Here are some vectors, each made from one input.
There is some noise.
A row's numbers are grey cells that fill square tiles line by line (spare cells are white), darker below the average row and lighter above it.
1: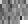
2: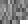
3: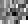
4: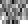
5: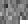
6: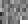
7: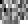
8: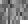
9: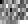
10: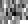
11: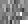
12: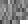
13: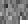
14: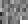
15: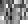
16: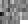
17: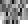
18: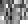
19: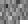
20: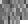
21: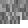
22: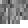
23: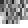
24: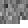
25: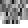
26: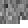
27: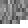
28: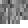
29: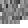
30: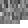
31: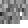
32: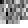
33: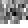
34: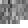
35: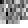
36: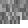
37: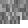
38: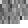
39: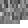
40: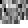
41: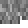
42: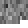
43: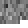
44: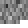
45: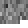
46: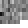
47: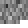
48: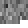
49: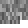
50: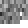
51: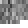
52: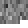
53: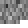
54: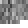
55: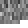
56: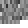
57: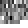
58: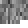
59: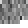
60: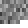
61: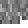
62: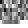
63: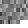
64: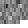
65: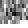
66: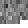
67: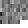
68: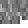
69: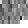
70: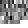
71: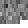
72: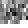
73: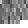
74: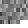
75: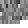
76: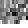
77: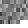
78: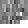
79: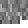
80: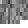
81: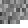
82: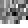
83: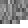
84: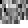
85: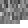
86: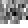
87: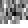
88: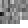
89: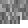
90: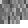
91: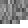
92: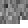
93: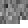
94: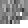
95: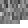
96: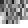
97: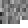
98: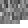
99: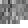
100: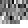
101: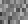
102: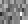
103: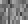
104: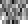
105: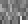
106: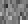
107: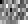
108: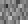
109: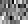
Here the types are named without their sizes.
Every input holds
either a node of a tree, or four true/false values.
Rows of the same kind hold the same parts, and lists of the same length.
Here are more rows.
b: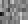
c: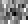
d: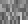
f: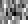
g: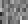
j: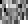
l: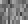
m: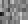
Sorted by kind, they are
b, d, g, l, m
c, f, j

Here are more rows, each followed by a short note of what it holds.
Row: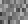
four true/false values
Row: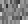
four true/false values
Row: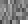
four true/false values
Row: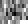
a node of a tree
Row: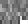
four true/false values
